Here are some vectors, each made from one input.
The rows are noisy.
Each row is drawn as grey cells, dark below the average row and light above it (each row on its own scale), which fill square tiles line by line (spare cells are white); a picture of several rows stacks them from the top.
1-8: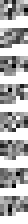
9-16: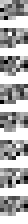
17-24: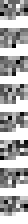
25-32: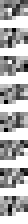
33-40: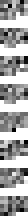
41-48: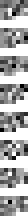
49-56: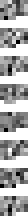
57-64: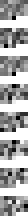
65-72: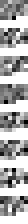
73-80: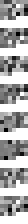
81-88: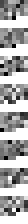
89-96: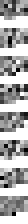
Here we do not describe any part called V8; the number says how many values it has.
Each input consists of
either a point on a 4-point line and a true/false value, or a value of V8.
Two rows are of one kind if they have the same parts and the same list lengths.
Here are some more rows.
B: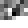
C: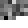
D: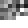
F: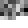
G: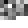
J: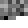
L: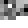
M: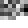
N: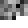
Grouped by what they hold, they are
B, C, D, J, N
F, G, L, M

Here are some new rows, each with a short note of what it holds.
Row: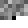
a value of V8
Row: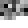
a point on a 4-point line and a true/false value
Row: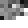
a value of V8
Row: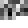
a point on a 4-point line and a true/false value
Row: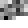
a value of V8
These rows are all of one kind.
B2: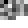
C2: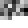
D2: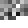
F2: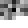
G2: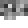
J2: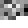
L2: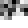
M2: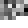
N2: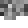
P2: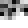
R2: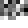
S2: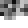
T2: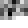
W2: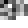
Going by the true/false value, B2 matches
D2, J2, M2 and W2.
